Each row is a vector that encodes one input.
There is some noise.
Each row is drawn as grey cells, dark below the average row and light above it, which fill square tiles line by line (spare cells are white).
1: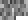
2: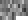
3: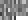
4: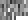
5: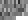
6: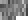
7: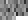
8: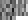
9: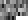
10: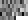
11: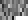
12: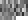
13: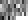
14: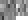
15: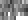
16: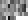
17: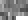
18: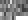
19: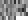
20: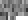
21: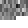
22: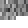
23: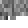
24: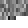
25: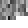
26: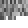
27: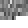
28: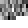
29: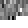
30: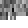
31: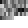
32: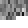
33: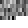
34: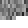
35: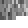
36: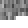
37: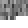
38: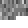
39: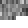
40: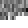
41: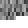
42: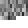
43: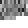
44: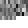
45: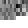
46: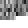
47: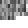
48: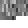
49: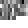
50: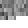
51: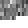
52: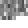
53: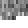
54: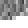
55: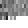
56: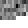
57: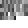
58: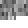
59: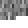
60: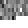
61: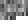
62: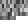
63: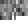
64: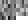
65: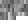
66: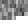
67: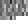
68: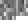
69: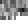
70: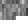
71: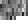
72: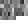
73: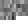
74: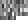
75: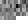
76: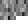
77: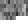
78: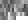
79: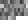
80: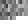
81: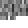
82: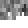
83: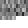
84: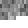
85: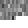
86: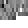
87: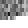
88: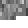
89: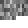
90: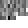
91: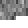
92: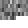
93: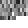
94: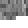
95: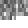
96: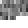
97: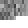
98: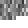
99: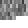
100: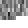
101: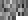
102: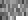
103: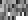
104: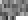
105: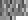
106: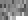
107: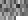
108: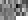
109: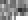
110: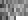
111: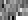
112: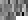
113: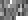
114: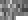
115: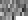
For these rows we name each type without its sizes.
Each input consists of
a true/false value, together with either a label, or a node of a tree.
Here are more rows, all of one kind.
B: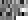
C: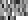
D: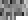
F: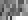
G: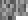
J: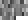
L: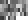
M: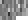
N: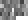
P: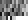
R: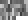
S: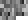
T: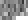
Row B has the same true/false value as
C and L.
